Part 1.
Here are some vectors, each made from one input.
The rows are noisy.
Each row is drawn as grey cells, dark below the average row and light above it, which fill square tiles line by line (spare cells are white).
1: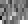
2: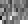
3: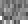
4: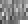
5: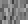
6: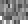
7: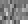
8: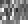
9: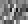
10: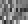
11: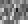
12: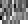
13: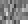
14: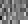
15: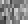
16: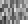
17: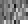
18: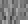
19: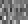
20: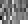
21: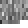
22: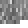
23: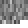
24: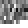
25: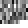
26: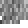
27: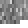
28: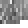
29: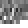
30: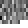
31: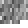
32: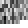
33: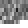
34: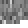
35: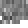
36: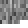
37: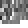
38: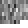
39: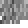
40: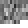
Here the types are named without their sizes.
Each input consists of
either a point on a line, or three true/false values.
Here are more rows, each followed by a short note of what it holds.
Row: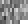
three true/false values
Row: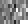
three true/false values
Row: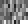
three true/false values
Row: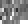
a point on a line
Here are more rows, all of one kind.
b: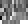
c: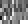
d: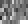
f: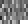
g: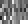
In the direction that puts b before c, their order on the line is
d, b, c, g, f.
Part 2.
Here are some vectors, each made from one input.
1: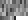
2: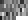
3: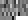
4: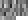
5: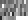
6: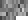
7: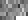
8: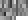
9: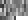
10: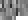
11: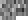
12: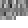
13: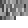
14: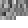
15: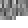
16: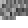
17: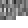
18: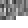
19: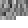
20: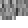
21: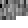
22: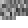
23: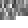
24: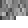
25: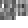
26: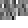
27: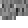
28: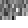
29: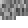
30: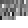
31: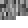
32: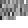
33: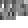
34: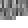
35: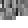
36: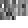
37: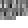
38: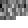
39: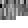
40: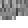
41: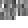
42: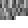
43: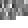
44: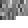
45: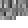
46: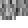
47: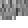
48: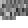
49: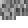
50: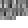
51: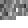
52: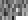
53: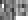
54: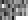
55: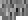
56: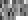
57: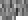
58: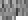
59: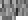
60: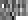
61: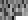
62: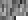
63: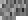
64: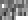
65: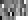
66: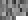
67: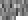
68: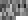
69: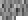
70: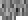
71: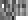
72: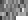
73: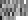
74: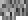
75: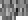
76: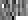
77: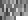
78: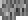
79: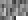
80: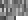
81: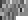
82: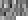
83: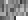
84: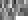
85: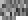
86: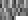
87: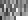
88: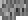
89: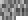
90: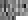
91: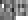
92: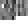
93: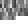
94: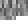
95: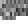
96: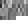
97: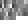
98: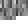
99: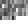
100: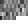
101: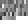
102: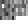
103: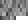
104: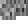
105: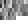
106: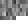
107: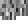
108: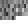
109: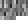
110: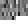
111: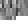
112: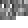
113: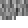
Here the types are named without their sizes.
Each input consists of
a point on a line, together with either a point on a circle, or a fixed value.
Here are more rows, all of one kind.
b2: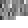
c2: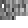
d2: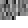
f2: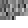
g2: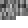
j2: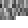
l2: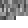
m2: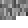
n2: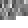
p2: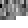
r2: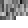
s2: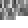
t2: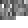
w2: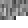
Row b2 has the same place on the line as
c2, f2 and r2.
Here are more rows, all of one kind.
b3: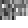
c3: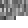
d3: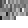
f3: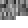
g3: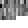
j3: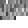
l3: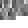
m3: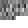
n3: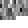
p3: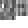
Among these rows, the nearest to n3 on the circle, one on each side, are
d3 and l3.
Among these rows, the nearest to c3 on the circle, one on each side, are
g3 and j3.
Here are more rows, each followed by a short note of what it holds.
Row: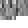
a point on a line
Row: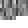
a point on a line
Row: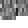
a point on a line
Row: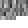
a point on a line
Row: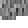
a point on a line
